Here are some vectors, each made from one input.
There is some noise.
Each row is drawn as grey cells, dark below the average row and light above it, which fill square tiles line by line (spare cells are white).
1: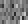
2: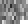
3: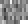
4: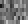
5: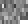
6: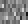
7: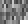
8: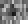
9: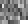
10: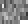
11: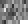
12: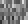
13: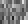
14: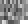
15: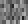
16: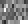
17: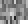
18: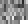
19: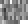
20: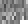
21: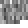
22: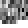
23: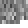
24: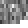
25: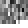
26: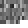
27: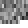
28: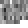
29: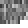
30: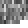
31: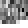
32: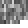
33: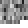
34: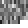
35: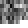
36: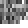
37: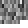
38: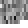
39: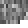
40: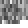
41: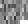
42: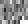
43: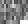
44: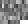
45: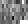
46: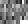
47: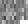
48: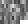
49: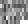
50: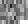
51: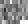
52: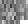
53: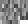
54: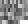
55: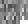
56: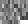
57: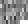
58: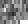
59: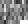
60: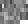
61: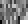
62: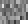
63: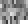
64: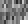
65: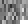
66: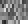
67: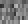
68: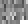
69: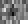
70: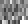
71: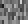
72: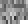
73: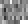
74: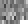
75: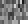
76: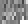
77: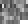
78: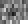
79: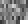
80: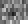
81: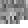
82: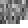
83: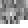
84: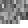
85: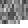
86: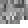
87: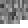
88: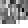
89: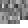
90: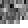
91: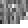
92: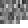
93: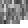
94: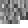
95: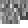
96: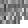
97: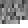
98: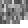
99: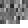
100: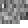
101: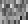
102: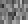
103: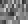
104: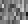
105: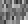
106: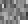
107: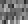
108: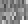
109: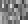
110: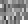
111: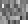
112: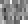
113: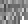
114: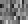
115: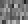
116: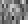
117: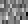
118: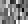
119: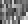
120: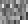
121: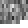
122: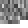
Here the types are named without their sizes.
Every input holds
either three true/false values, or a list of points on a line.
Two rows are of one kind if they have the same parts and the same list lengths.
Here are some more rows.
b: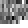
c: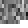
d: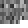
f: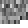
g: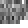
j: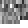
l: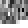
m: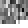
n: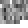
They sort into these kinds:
b, g
c, f, j, n
d
l, m

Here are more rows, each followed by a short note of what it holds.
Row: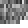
a list of one item
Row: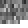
a list of two items
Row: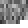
a list of one item
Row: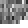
a list of one item
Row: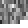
a list of one item
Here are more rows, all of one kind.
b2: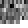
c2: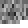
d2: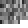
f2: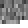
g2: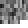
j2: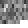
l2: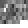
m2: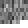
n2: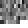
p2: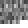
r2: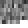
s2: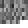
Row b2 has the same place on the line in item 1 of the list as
f2 and r2.
